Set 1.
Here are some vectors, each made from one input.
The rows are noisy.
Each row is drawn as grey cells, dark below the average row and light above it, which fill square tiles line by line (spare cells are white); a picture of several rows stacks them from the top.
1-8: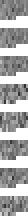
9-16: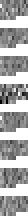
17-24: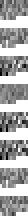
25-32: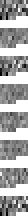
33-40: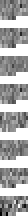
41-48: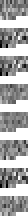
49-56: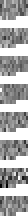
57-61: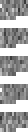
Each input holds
a true/false value, together with either a fixed value, or a node of a 9-node tree.
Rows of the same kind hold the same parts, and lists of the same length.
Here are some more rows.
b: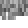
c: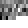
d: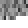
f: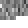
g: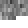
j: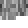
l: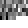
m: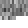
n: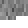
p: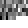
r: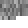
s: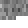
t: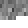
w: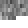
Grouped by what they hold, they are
b, d, f, g, j, m, n, r, s, t, w
c, l, p

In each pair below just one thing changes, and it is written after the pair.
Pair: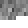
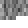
the node of the tree
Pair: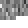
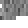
the true/false value
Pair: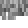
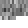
the true/false value
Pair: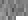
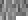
the true/false value
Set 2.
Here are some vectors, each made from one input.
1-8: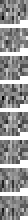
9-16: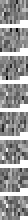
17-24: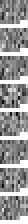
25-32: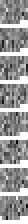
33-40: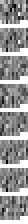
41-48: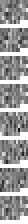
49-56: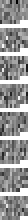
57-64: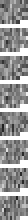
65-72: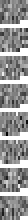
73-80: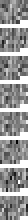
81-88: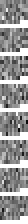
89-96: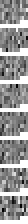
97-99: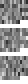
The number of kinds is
2.
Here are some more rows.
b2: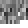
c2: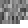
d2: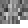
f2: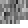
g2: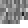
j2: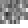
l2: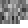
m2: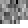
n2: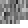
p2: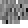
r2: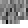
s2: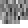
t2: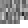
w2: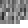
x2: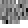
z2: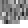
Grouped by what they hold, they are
b2, f2, g2, j2, m2, n2, p2, r2, s2, t2, x2, z2
c2, d2, l2, w2

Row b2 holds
a point on a 10-point circle.
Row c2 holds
a point on a 6-point line.
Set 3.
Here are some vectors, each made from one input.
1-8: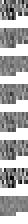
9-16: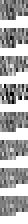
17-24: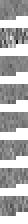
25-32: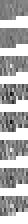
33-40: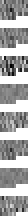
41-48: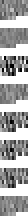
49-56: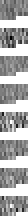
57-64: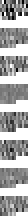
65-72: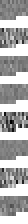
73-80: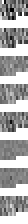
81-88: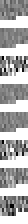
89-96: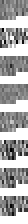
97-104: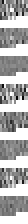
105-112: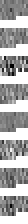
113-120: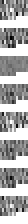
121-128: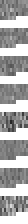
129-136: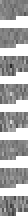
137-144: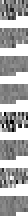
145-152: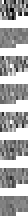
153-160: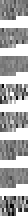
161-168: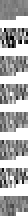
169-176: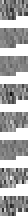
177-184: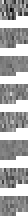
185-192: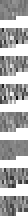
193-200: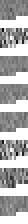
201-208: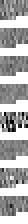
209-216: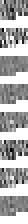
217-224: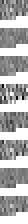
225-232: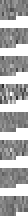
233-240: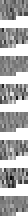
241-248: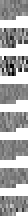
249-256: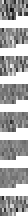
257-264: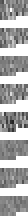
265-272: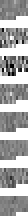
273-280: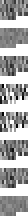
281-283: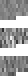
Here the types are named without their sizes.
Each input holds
a point on a line, together with either a point on a circle, or a fixed value.
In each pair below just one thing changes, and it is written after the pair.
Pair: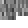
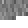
the place on the circle
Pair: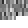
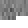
the place on the circle
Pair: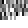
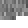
the place on the circle
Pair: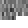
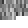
the place on the circle
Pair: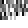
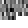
the place on the circle
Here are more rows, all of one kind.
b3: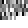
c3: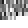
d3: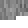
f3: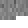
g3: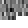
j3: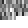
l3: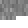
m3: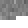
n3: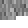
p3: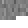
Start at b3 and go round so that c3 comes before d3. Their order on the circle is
b3, l3, m3, p3, c3, f3, d3, n3, g3, j3.
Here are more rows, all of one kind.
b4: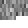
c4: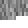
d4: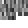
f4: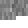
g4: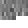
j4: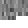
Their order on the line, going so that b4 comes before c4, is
d4, f4, b4, g4, j4, c4.
